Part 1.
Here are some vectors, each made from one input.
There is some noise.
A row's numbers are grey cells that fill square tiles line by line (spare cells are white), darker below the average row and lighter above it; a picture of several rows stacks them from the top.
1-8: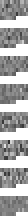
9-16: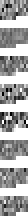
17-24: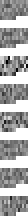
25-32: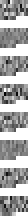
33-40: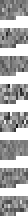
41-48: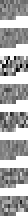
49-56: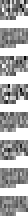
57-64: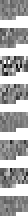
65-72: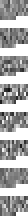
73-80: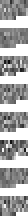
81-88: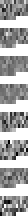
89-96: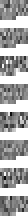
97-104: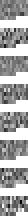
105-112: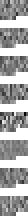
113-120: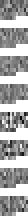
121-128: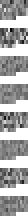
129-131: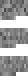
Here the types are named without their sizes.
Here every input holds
either a point on a circle, or a fixed value.
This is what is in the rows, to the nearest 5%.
About 95% of them hold a point on a circle. The rest hold a fixed value.
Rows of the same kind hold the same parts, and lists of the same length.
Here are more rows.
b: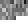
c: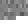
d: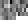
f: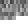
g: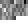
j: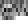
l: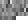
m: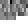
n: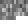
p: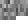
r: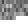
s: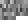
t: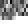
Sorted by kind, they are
b, d, g, m
c, f, j, l, n, p, r, s, t

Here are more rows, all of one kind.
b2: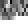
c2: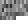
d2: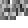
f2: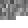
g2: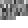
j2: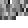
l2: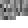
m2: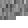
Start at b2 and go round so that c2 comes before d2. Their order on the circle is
b2, f2, c2, m2, d2, g2, l2, j2.
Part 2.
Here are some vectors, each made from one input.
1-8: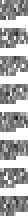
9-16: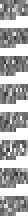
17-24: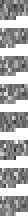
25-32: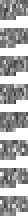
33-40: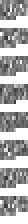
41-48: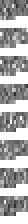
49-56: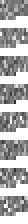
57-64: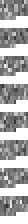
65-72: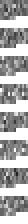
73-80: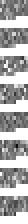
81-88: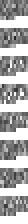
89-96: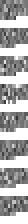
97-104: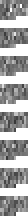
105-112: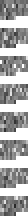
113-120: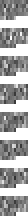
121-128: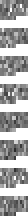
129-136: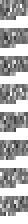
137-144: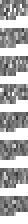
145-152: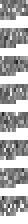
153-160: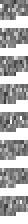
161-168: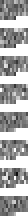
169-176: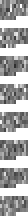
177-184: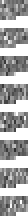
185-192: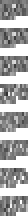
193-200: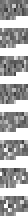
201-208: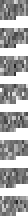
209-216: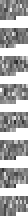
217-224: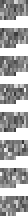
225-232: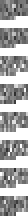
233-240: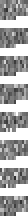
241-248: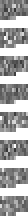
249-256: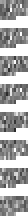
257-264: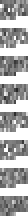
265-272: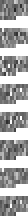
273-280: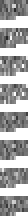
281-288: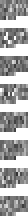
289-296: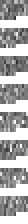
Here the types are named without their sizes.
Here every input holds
a label.
